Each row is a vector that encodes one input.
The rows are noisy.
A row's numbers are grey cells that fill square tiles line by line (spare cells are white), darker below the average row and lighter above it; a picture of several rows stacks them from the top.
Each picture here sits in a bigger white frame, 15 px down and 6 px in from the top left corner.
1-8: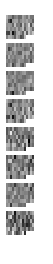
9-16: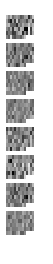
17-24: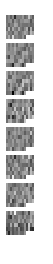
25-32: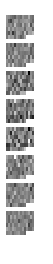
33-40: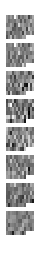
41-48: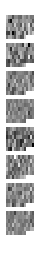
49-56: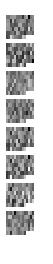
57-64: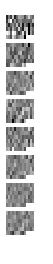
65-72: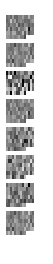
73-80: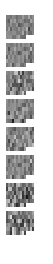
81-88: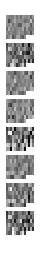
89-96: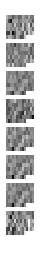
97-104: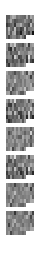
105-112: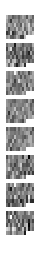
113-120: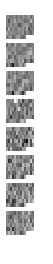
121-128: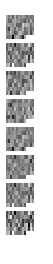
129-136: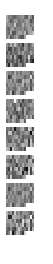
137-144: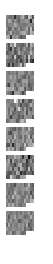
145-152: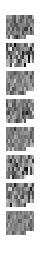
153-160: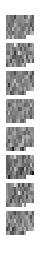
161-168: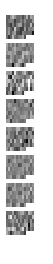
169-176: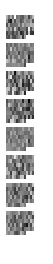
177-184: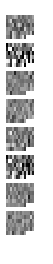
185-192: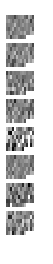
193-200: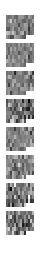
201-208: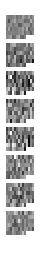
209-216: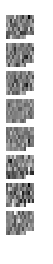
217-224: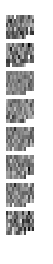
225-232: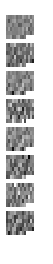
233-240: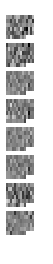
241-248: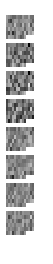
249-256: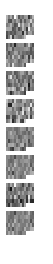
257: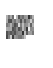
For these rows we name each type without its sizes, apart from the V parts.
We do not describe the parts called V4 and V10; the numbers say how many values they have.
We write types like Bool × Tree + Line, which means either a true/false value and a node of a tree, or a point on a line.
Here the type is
Bool × List(Line) + V4 × V10.
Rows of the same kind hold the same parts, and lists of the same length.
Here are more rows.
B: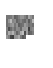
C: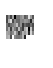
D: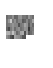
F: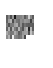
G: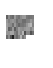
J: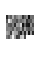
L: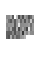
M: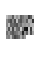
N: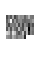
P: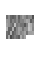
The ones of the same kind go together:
B, D
C, F, N
G, P
J, L, M

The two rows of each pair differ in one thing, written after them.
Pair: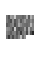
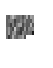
the value of V10
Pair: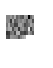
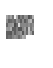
the value of V4
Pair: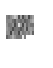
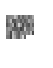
the value of V10
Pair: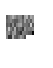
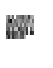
the value of V10
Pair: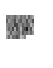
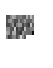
the value of V4
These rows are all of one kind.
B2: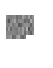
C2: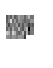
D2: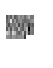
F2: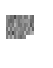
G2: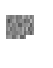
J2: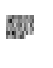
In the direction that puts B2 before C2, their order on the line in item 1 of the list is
G2, B2, J2, F2, D2, C2.
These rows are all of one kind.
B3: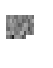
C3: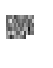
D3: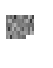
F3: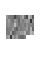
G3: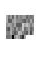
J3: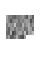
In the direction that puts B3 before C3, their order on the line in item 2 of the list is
B3, C3, D3, J3, G3, F3.
